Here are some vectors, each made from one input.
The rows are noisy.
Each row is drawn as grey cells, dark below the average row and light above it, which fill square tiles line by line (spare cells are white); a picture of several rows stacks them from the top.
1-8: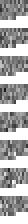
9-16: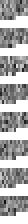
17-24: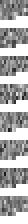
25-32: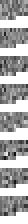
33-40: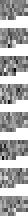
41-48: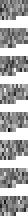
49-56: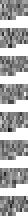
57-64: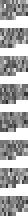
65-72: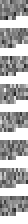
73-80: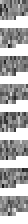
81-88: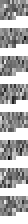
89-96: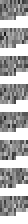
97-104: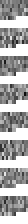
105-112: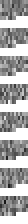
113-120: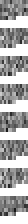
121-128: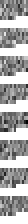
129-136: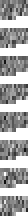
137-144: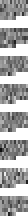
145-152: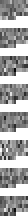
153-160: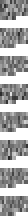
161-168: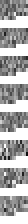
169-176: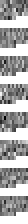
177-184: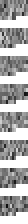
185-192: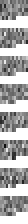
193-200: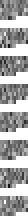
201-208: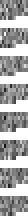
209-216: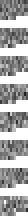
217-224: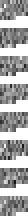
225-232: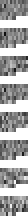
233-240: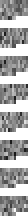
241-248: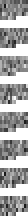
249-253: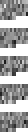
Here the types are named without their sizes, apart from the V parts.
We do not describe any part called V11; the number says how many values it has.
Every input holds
a true/false value, together with either a point on a line, or a value of V11.
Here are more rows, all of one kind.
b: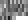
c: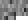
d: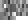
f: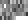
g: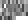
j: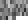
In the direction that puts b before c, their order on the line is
f, b, j, c, g, d.
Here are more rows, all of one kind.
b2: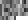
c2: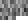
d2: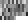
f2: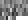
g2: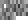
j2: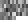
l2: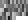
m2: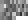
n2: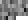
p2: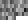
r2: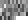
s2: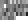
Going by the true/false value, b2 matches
c2, f2, n2 and p2.
